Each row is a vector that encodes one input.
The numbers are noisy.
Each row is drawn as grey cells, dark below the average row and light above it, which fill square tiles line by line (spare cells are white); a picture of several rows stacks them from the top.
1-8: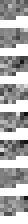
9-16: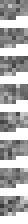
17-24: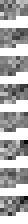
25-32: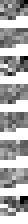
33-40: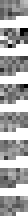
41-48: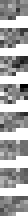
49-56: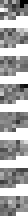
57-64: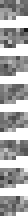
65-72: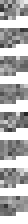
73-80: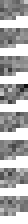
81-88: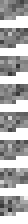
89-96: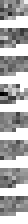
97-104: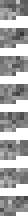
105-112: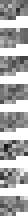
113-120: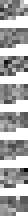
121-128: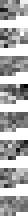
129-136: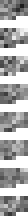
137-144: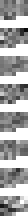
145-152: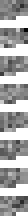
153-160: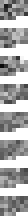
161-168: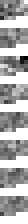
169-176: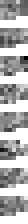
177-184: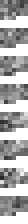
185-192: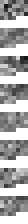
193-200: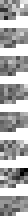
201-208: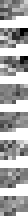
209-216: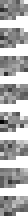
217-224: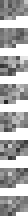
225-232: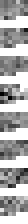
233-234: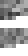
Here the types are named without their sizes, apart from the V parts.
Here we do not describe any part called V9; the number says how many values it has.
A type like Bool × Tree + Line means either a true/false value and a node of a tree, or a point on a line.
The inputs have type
List(Bool × V9).
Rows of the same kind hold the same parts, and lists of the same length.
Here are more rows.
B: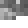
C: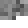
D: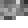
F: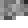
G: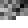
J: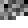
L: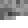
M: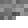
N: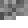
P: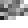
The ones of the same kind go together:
B, D, F
C, G, L, M, N, P
J

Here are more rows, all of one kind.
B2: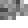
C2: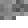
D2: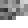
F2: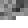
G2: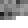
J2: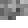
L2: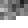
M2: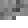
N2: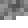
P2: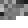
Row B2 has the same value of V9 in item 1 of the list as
F2, G2, M2 and P2.
